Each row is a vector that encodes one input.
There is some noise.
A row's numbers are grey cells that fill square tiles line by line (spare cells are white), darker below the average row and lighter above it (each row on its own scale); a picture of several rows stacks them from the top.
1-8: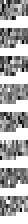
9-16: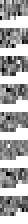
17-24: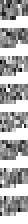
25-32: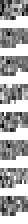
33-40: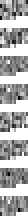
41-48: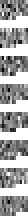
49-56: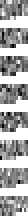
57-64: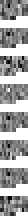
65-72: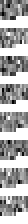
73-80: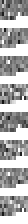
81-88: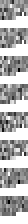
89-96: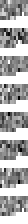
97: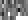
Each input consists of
a point on a 5-point line, together with either a point on a 9-point circle, or a point on an 8-point line.
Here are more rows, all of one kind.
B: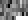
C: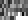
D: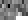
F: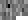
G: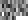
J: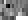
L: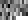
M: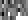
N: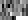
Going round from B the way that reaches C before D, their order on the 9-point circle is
B, C, D, M, J, F, N, G, L.
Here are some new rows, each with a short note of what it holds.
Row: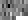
a point on a 9-point circle and a point on a 5-point line
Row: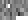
a point on a 5-point line and a point on an 8-point line
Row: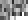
a point on a 5-point line and a point on an 8-point line
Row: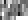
a point on a 5-point line and a point on an 8-point line
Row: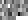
a point on a 5-point line and a point on an 8-point line
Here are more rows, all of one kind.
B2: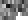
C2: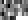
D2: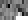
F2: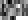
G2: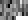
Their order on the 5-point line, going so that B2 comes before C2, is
B2, D2, G2, C2, F2.
